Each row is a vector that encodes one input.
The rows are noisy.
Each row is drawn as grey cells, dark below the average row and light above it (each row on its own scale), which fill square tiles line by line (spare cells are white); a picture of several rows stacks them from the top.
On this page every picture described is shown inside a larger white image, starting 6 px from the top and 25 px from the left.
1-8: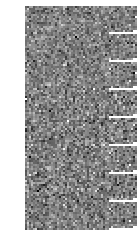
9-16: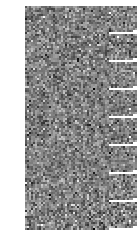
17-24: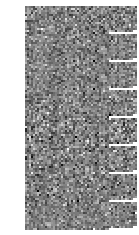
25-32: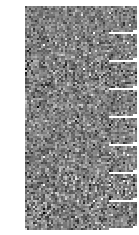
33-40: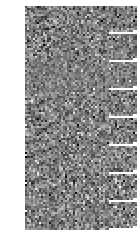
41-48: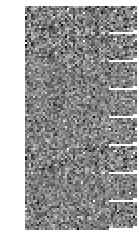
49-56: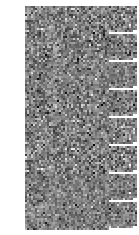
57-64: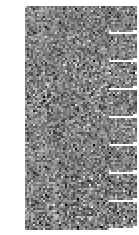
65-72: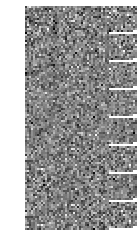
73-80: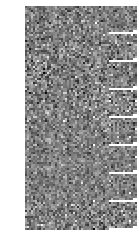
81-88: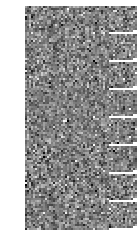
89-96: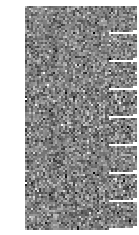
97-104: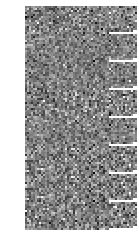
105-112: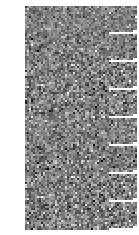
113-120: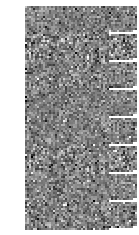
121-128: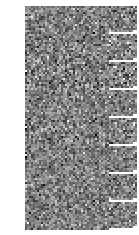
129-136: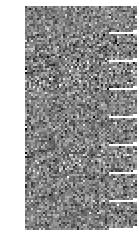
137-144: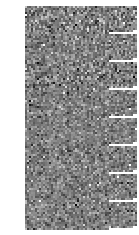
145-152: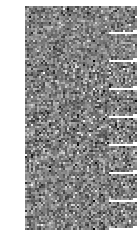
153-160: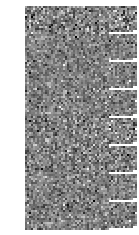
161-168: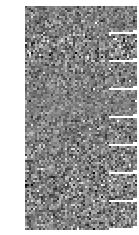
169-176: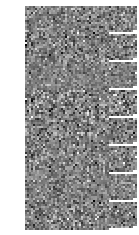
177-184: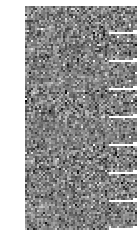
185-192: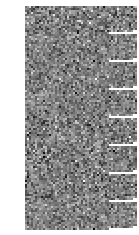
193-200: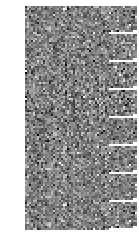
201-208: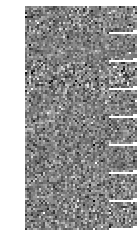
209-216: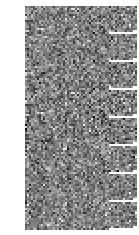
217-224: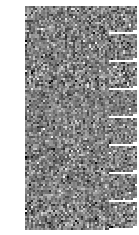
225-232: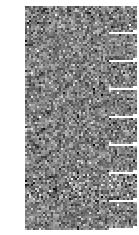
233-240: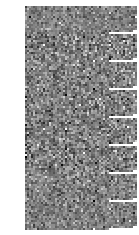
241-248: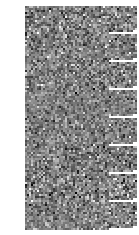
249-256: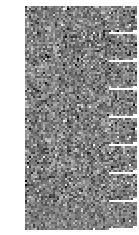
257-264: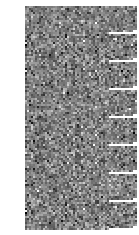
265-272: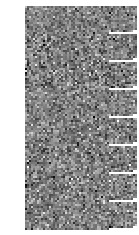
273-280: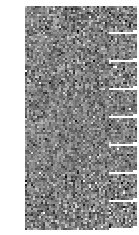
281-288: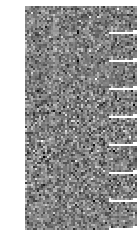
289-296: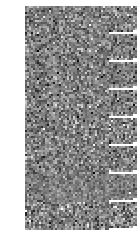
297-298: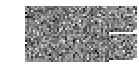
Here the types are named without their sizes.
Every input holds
a list of points on a circle.
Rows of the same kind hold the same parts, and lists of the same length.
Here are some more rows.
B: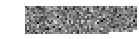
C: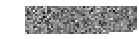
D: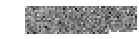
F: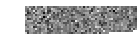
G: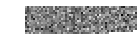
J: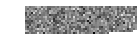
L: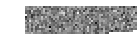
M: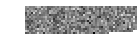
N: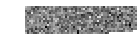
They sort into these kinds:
B
C, F
D, J, M
G, L, N

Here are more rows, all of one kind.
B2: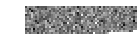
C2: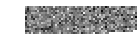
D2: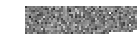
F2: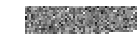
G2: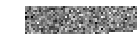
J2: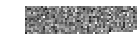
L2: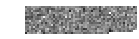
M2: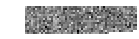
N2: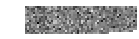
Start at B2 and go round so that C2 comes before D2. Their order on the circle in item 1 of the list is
B2, N2, M2, C2, F2, G2, L2, J2, D2.
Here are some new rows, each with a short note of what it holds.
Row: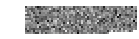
a list of two items
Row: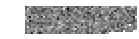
a list of three items
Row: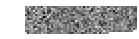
the empty list
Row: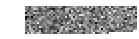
a list of two items
